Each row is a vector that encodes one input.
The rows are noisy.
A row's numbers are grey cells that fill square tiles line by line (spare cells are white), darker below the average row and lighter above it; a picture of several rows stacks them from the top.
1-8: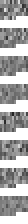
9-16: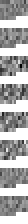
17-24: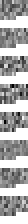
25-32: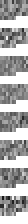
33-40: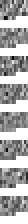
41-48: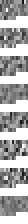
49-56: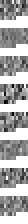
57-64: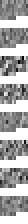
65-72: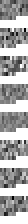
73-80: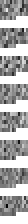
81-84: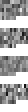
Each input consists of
one of 4 labels, together with either a fixed value, or three true/false values.
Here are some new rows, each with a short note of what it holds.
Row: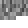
one of 4 labels
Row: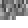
one of 4 labels
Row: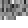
one of 4 labels and three true/false values
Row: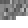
one of 4 labels and three true/false values
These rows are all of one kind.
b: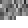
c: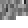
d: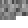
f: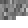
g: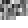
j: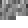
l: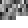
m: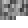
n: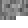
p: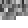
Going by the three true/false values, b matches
d, f and n.
